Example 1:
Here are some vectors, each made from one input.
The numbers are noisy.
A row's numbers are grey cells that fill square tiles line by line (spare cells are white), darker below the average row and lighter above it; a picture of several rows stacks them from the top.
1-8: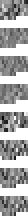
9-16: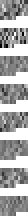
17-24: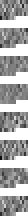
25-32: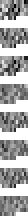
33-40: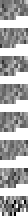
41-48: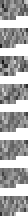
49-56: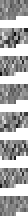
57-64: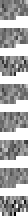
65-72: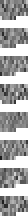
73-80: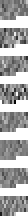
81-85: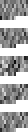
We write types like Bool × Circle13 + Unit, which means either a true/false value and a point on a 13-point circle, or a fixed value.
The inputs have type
Line8.
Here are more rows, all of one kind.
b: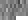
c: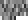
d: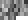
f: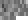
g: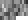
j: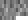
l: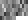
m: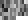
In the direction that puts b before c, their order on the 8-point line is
l, g, d, j, b, f, c, m.
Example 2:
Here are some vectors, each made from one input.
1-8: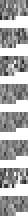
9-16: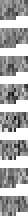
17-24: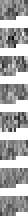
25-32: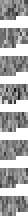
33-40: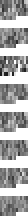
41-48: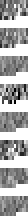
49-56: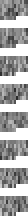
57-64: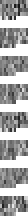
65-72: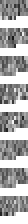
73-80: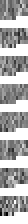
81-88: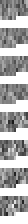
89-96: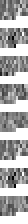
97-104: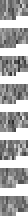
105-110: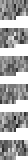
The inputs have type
Line10.
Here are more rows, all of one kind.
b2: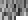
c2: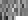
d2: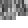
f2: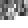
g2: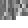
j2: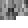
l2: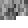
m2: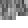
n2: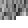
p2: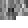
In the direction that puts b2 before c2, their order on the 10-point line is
d2, m2, f2, b2, n2, c2, l2, j2, p2, g2.
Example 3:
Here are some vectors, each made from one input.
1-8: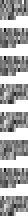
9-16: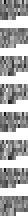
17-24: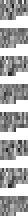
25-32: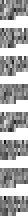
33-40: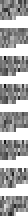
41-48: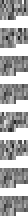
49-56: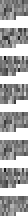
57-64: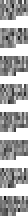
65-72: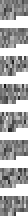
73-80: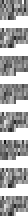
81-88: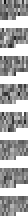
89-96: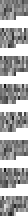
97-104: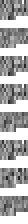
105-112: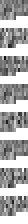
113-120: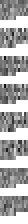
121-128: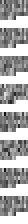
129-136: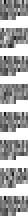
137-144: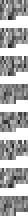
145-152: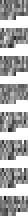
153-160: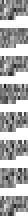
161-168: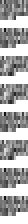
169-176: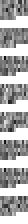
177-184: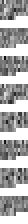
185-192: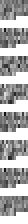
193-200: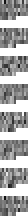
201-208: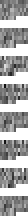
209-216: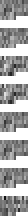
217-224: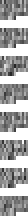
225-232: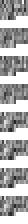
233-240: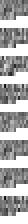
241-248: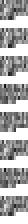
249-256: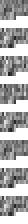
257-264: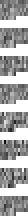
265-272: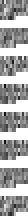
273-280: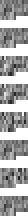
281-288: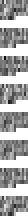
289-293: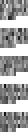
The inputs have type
Line10.
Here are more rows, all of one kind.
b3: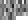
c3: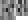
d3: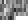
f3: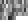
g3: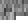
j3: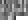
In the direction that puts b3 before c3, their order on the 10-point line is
d3, f3, b3, c3, g3, j3.
